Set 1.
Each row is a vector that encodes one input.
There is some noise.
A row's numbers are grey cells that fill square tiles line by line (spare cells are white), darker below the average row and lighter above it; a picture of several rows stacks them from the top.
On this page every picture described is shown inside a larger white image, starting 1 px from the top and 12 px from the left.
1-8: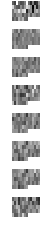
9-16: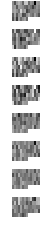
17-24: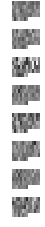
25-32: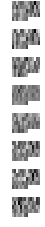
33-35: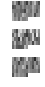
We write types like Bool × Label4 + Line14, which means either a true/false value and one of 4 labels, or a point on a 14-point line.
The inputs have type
Label5.
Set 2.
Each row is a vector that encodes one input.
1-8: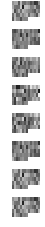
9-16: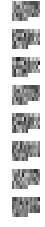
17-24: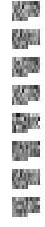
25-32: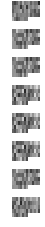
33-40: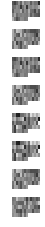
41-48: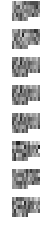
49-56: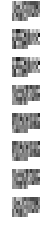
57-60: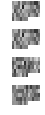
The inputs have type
Line7.
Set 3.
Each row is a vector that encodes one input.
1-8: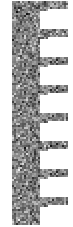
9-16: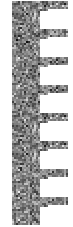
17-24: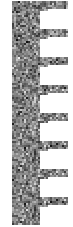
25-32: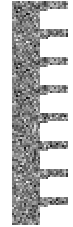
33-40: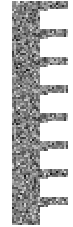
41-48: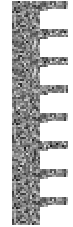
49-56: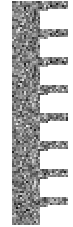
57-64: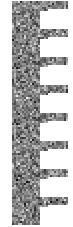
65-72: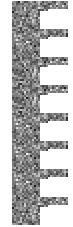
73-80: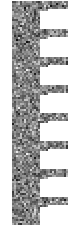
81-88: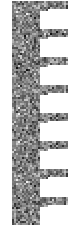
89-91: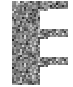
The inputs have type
Bool × Bool × Bool.
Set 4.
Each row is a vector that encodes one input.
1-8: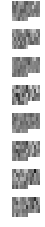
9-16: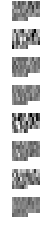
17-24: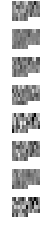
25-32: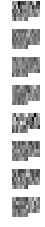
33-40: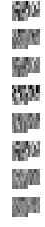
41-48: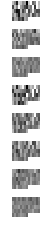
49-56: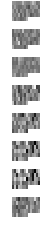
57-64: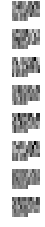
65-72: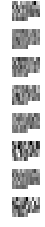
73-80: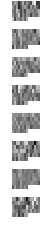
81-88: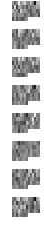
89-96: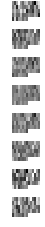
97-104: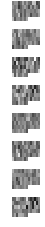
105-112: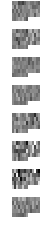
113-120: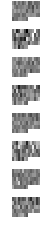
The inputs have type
Line3 × Line3.
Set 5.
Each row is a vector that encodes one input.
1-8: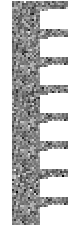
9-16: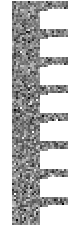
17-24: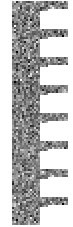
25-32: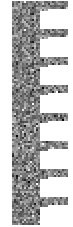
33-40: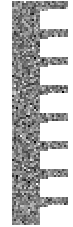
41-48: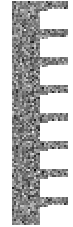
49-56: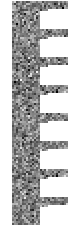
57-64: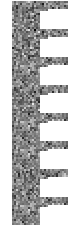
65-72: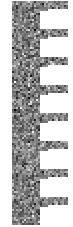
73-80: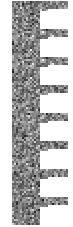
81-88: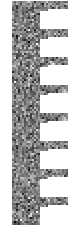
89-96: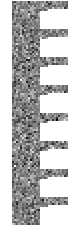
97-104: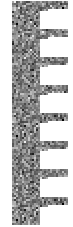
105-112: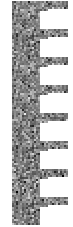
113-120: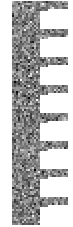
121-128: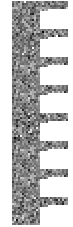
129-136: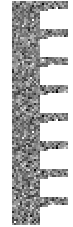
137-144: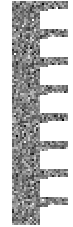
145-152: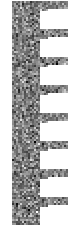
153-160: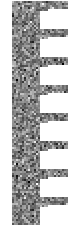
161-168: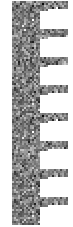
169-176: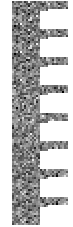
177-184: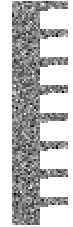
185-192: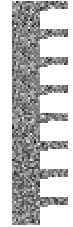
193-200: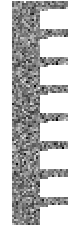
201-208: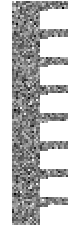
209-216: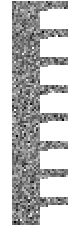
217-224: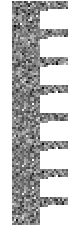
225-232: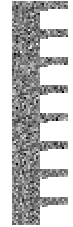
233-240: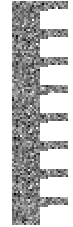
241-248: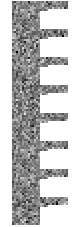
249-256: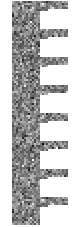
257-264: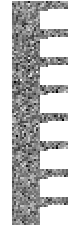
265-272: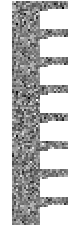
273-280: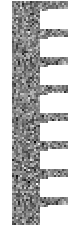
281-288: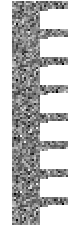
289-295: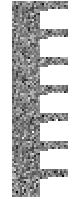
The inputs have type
Line19.
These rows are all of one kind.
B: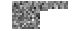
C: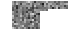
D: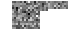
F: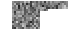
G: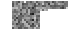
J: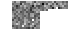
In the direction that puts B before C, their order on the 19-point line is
B, J, C, D, F, G.
